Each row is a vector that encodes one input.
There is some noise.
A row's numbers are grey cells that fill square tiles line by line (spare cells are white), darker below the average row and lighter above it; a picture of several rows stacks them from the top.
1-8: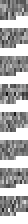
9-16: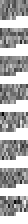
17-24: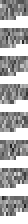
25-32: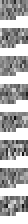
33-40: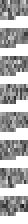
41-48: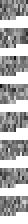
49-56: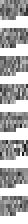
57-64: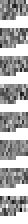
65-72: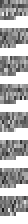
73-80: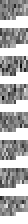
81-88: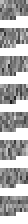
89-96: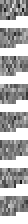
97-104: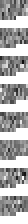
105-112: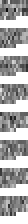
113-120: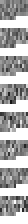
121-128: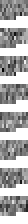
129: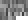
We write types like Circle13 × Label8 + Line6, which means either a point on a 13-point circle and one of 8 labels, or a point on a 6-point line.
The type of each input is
Bool × Tree8.
